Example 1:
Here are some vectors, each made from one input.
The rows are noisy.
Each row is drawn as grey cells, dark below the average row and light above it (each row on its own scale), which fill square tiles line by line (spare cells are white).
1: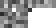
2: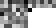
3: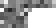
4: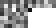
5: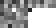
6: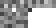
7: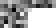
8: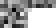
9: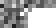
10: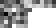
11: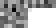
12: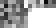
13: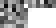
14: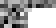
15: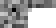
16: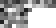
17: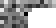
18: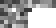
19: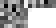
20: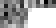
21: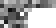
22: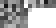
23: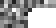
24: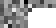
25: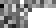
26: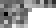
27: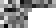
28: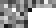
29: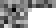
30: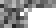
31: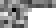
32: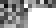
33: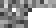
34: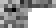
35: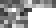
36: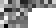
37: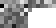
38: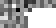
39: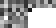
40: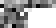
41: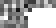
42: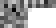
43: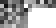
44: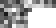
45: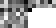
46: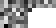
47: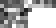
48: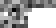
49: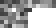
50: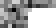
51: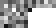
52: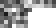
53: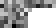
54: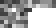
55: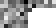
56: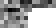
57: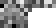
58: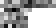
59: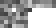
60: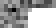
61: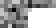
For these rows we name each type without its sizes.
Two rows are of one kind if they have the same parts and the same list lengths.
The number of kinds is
2.
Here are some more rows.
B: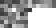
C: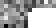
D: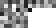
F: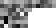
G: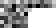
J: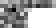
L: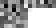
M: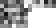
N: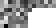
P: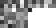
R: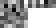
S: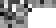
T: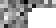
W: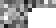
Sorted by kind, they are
B, L, M, R
C, D, F, G, J, N, P, S, T, W

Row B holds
a point on a line.
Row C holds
a point on a line and three true/false values.
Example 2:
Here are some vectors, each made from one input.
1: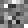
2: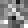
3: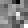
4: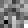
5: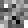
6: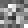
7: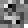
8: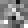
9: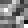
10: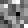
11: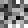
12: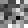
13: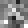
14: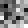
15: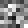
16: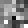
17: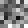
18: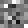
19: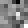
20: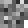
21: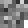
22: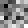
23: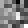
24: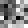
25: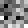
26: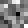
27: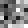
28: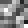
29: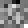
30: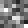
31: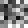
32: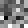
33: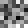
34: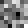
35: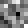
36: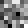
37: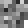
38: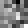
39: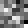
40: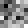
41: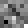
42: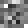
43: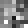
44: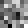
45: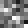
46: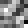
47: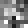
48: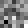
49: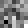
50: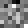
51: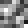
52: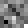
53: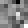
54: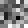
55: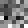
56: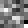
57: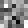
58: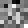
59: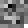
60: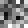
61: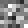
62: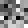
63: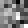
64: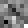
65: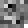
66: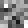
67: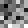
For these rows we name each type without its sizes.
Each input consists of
either a point on a line, or four true/false values.
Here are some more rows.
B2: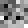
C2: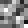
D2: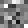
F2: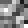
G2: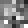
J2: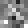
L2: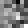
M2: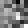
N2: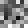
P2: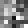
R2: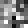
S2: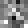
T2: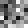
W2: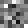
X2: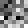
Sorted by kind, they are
B2, N2, T2, X2
C2, D2, F2, G2, J2, L2, M2, P2, R2, S2, W2

